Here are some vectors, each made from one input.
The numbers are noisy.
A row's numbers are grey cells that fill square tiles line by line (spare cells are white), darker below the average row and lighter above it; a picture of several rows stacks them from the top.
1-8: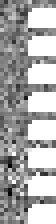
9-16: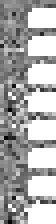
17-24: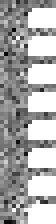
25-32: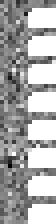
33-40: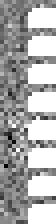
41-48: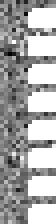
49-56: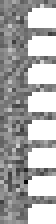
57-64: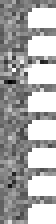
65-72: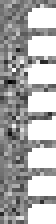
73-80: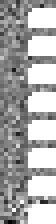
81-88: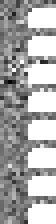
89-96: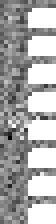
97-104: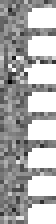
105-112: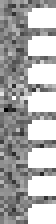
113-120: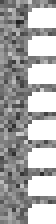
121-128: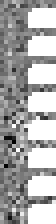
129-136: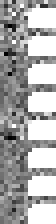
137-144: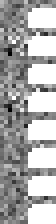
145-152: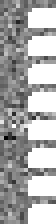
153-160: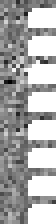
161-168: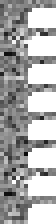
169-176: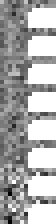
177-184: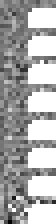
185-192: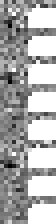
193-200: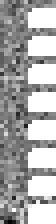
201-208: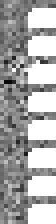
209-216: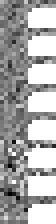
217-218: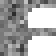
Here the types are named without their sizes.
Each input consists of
either a point on a circle, or a list of points on a line.
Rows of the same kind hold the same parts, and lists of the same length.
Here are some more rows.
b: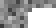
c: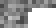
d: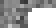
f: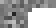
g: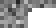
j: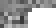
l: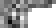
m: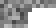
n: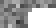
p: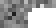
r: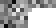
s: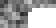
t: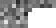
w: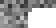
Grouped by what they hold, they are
b, c, d, g, j
f, m, p, s, t
l
n, w
r

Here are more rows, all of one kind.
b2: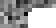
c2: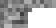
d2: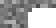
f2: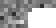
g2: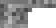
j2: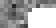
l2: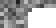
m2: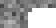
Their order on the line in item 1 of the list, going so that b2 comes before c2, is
b2, l2, f2, j2, d2, m2, g2, c2.
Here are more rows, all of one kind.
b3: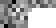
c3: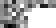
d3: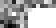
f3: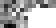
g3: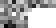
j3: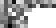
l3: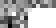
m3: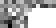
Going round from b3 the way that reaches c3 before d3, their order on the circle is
b3, f3, c3, j3, m3, l3, d3, g3.
